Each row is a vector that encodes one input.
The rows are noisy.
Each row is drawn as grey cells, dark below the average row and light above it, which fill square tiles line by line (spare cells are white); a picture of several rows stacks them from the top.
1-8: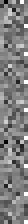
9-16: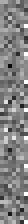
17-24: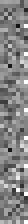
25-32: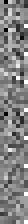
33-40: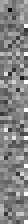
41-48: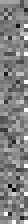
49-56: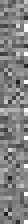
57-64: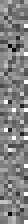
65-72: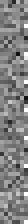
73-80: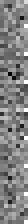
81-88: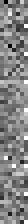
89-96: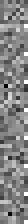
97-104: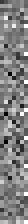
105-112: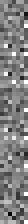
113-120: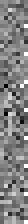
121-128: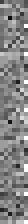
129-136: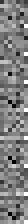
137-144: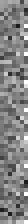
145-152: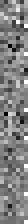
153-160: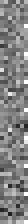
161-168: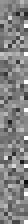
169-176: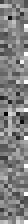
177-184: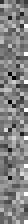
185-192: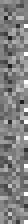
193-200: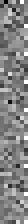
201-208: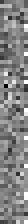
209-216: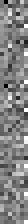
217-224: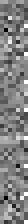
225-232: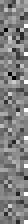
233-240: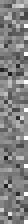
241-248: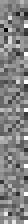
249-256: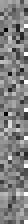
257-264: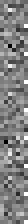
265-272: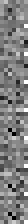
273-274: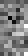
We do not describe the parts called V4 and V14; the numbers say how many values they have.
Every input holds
either a point on a 5-point circle, or a point on a 13-point circle, or a fixed value, or a value of V4 and a value of V14.
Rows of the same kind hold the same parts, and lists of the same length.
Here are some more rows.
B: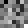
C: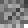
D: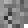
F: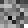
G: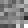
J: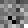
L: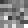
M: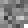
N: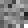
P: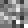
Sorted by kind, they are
B
C, F, J, L
D, G, M, N
P

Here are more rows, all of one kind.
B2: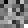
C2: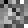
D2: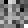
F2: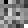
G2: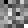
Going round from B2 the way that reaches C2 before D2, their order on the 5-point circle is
B2, C2, G2, F2, D2.
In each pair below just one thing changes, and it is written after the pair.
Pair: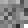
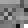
the value of V4
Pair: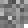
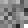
the value of V14
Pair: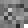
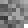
the value of V14
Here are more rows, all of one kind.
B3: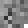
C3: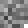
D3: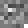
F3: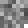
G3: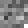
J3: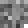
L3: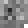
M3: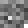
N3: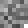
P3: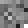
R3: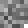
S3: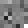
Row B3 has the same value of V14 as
C3, N3, R3 and S3.
